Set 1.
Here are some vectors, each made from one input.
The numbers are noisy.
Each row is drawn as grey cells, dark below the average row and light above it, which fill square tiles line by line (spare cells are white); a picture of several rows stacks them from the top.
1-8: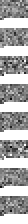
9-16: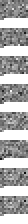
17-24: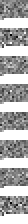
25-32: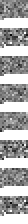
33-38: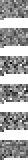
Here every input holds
a point on a 5-point line, together with either a fixed value, or three true/false values.
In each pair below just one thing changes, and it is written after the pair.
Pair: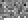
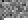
the place on the 5-point line
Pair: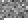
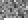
one of the three true/false values
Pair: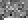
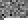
one of the three true/false values
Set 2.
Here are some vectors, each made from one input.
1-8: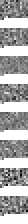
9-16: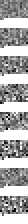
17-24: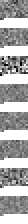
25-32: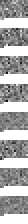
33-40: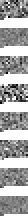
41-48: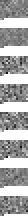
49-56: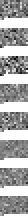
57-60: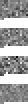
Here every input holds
a point on a 4-point line and four true/false values.
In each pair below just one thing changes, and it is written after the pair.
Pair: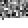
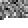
one of the four true/false values
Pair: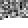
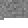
the place on the 4-point line
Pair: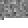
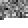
the place on the 4-point line
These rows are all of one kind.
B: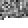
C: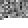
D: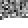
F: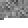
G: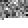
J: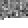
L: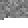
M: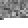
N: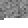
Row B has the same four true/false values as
F and M.
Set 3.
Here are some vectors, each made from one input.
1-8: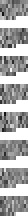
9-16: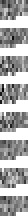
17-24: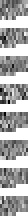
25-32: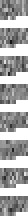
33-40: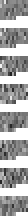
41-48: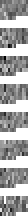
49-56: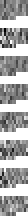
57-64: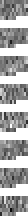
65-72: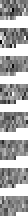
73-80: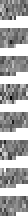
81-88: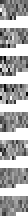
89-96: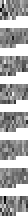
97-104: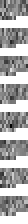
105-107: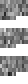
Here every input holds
either a point on a 7-point line, or four true/false values.
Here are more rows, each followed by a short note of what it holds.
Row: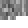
four true/false values
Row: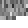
a point on a 7-point line
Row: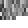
four true/false values
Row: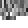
a point on a 7-point line
